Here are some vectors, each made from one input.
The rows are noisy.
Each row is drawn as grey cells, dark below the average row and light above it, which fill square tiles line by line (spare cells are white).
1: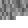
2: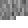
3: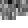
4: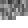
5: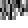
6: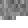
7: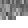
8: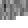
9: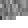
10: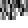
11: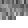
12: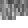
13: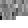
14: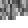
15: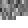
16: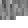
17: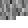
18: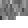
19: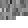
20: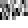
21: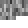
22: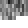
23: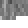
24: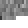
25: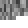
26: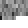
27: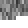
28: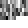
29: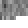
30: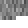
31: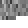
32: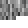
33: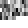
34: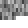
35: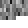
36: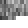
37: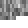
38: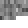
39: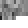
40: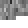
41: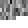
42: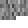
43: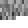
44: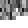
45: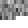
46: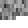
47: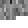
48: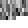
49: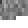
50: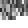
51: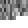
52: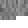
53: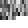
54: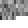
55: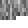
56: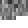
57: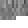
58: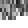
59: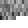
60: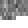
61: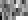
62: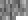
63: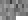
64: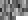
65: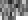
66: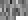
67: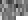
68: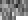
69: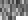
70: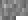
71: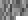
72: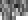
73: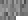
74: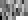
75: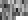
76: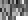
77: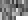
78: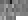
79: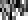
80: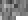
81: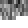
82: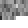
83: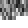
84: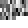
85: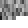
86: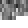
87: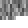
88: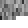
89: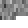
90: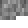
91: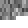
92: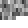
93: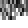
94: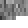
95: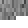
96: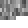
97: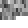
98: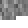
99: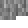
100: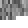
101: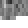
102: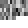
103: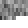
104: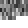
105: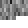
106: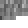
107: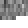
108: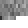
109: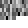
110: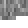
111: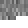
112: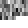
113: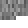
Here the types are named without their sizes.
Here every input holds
a point on a line, together with either a label, or a point on a line.
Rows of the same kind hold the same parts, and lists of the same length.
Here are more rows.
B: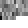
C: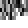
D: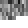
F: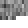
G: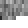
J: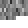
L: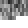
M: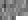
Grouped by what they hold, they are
B, C, F, G, M
D, J, L

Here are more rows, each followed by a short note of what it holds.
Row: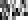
a label and a point on a line
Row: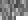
a point on each of two lines
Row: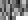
a label and a point on a line
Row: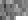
a label and a point on a line
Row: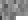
a label and a point on a line
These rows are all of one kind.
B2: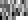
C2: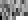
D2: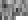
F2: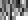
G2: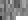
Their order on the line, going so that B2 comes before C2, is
B2, G2, C2, D2, F2.
